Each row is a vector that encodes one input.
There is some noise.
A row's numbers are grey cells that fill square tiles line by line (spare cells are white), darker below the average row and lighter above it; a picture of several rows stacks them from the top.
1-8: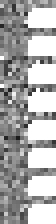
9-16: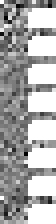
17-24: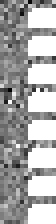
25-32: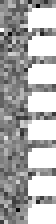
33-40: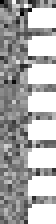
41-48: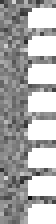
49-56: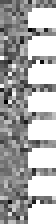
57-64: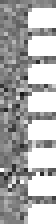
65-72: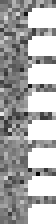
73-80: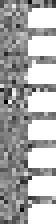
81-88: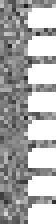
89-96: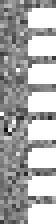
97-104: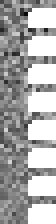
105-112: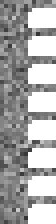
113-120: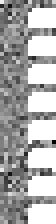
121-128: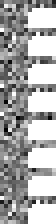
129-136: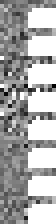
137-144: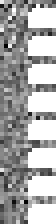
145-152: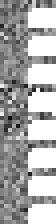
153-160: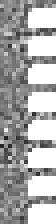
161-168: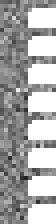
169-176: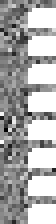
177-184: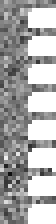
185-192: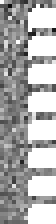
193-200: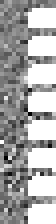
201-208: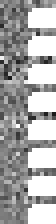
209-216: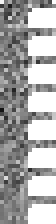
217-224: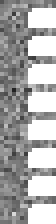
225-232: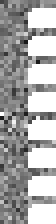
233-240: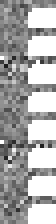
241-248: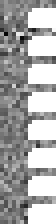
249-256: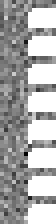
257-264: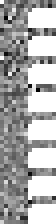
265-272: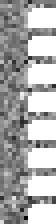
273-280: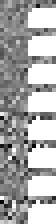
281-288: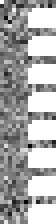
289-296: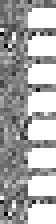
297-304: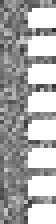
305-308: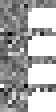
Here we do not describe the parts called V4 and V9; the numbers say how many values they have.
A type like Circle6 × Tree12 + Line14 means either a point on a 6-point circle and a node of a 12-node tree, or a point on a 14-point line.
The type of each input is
(Circle15 + V4) × Label12 × V9 + Line8.
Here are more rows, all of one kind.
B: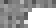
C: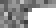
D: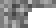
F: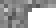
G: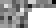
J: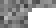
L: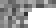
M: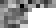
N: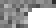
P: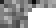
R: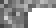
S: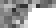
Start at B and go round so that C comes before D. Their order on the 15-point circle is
B, S, F, C, M, P, R, J, D, G, N, L.
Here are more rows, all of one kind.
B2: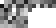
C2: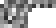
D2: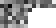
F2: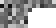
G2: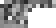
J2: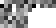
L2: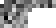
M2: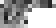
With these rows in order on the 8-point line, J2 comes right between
B2 and L2.
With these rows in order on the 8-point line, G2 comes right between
B2 and M2.
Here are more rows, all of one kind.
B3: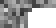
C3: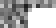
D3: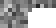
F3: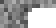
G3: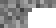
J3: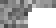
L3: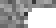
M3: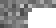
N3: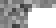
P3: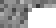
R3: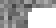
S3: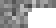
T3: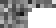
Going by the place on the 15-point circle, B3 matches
C3, F3 and P3.
